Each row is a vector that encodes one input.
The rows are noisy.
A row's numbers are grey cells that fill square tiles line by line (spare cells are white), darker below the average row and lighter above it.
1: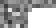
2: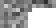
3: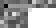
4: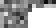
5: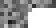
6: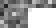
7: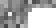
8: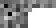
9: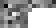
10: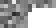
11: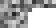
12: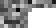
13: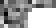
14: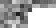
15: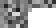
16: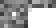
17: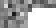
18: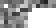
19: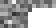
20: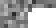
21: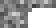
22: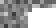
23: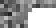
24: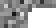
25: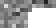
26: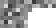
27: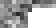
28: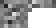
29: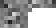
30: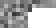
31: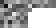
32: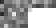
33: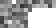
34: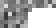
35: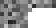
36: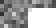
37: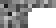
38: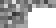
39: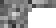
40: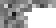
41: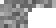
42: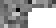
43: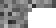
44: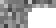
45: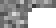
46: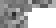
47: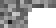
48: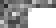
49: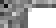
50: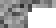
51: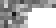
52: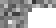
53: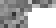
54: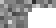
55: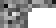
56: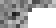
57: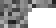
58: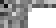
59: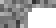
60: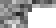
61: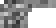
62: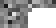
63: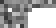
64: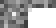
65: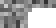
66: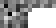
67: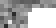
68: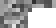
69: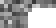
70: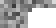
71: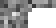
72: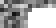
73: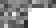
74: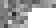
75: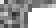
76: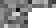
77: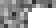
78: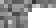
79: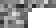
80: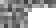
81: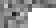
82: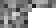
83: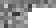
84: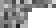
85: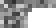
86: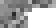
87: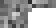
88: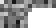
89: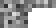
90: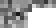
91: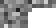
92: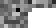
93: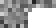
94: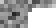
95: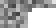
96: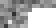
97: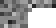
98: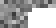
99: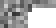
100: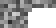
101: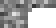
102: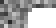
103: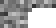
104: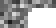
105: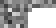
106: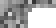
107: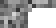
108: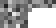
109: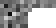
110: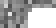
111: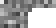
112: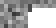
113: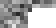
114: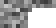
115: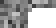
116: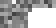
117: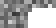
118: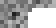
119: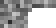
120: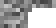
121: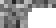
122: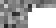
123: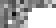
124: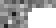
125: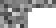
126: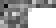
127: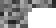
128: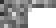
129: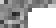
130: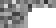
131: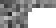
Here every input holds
either one of 10 labels, or one of 12 labels and a true/false value.
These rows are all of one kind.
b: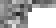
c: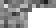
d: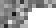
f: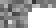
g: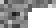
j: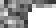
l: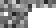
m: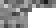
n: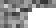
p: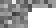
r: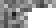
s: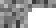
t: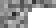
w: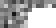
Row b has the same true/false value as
f, p, s and t.
